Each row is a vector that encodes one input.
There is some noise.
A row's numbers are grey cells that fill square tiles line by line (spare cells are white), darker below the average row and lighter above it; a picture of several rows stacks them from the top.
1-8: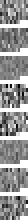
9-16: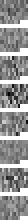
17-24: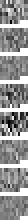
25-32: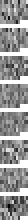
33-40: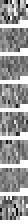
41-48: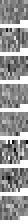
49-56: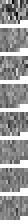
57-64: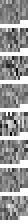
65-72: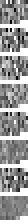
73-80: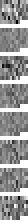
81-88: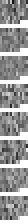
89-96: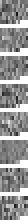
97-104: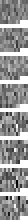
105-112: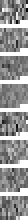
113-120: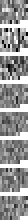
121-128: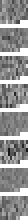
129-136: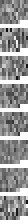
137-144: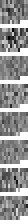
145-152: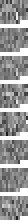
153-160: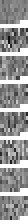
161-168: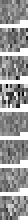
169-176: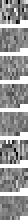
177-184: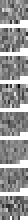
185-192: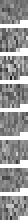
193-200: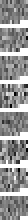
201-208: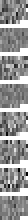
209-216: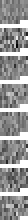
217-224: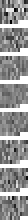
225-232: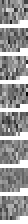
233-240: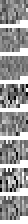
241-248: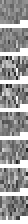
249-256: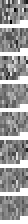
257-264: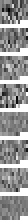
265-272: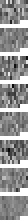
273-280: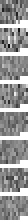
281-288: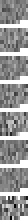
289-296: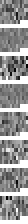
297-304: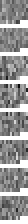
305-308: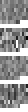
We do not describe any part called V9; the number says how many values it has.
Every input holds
either a point on a 14-point line, or a list of up to two items, each a point on a 6-point line and a value of V9.
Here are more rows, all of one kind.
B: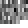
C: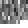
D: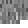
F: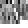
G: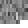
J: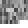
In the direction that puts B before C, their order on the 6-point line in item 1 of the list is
G, B, D, F, J, C.
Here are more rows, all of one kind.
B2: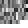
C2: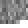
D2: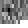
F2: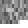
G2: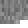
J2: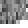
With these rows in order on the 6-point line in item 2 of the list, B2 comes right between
C2 and G2.
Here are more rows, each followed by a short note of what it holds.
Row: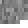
a list of one item
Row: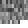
the empty list
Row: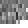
the empty list
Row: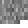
a point on a 14-point line
